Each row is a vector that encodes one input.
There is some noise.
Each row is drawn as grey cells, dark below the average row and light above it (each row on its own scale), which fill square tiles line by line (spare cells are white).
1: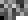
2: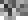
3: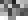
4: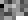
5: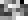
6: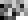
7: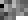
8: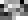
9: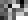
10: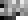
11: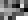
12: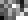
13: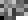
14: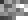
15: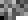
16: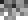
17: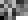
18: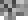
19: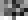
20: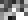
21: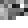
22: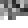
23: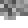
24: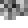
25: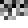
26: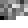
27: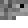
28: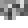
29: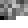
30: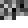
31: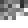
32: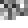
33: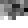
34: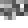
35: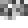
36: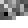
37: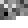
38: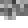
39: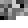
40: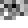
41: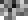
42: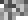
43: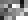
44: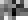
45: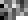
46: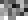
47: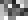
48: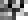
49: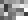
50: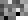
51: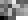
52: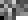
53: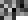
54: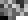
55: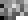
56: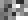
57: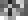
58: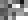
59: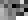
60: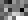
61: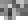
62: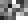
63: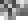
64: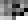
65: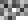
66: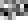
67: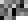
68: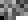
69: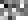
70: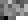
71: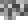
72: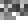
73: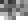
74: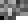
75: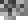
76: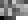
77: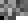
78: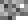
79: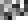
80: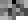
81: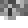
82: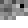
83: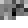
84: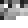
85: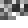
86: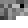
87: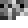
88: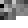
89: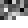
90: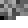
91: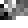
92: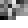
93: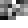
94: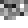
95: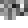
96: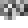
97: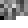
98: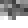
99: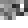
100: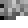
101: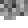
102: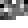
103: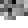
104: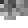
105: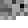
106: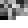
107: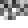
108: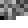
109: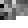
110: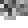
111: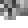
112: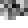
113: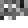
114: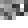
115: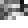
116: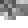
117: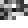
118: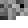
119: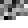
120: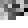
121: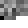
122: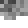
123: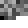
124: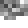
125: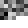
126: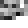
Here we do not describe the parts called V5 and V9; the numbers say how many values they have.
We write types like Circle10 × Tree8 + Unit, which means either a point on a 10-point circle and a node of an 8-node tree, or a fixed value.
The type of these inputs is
Bool × V5 + (Tree8 + Unit) × V9.
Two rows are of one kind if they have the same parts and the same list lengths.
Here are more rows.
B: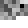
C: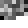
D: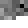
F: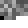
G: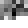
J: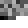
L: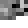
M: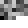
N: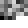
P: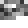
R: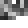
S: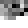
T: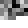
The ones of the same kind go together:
B, J, N
C, D, F, G, L, S, T
M, P, R

